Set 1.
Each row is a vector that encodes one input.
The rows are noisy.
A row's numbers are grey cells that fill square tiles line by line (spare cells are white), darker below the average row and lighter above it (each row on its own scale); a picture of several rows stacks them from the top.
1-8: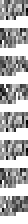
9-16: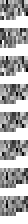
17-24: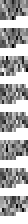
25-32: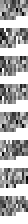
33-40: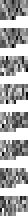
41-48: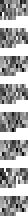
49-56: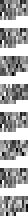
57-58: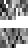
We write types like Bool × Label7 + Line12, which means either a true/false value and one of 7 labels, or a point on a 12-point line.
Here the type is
Line9.
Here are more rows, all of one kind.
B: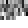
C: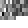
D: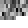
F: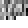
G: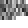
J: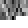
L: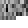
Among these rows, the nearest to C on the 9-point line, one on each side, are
D and L.
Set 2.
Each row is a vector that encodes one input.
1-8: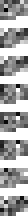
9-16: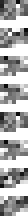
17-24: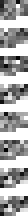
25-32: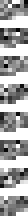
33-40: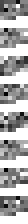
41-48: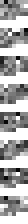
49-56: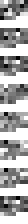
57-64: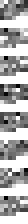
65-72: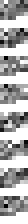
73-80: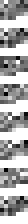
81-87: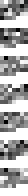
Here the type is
Tree12.
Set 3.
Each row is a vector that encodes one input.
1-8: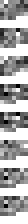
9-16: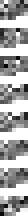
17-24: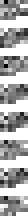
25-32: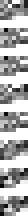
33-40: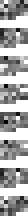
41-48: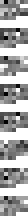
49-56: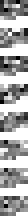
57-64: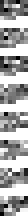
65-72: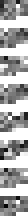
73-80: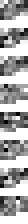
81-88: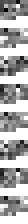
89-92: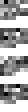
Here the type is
Tree12.
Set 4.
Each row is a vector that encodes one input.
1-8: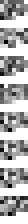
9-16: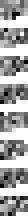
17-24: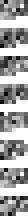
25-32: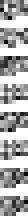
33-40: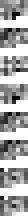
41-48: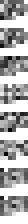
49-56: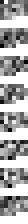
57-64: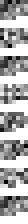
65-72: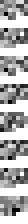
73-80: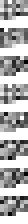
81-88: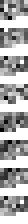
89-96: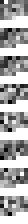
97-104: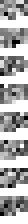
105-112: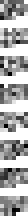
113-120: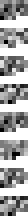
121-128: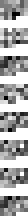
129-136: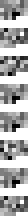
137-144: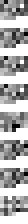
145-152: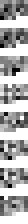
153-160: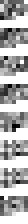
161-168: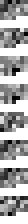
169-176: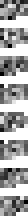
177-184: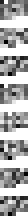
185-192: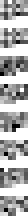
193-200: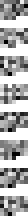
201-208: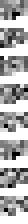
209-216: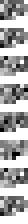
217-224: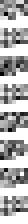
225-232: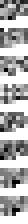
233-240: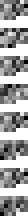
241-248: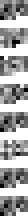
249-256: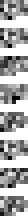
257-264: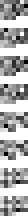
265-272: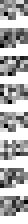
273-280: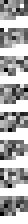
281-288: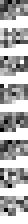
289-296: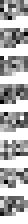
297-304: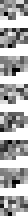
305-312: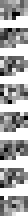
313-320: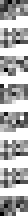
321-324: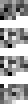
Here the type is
Label11.
